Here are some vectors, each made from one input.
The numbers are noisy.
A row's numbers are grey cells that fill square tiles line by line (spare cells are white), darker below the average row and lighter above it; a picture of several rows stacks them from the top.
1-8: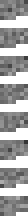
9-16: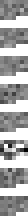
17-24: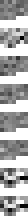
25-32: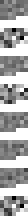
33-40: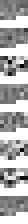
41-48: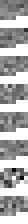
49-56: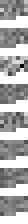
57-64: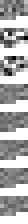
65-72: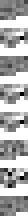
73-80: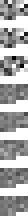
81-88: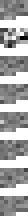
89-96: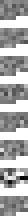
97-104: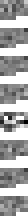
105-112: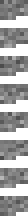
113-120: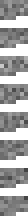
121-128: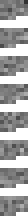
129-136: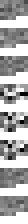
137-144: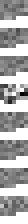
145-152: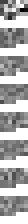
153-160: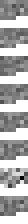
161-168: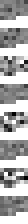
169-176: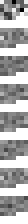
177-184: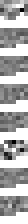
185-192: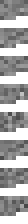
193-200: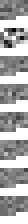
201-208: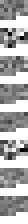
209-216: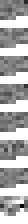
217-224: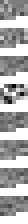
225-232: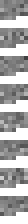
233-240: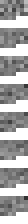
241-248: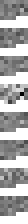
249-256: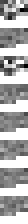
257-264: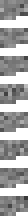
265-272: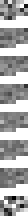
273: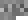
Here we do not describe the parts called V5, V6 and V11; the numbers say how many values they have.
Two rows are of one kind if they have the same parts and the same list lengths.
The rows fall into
3 kinds.
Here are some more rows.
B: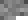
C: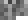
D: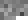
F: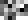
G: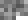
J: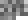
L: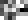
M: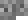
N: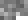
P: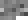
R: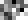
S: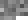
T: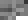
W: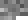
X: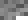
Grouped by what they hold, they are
B, P, S, T, W, X
C, D, G, J, M, N
F, L, R

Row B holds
one of 10 labels, a value of V6 and a value of V11.
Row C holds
a true/false value, a value of V5 and a value of V6.
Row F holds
a node of a 9-node tree.
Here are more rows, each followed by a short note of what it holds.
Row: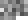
a true/false value, a value of V5 and a value of V6
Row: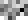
a node of a 9-node tree
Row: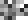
a node of a 9-node tree
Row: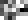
a node of a 9-node tree
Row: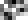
a node of a 9-node tree
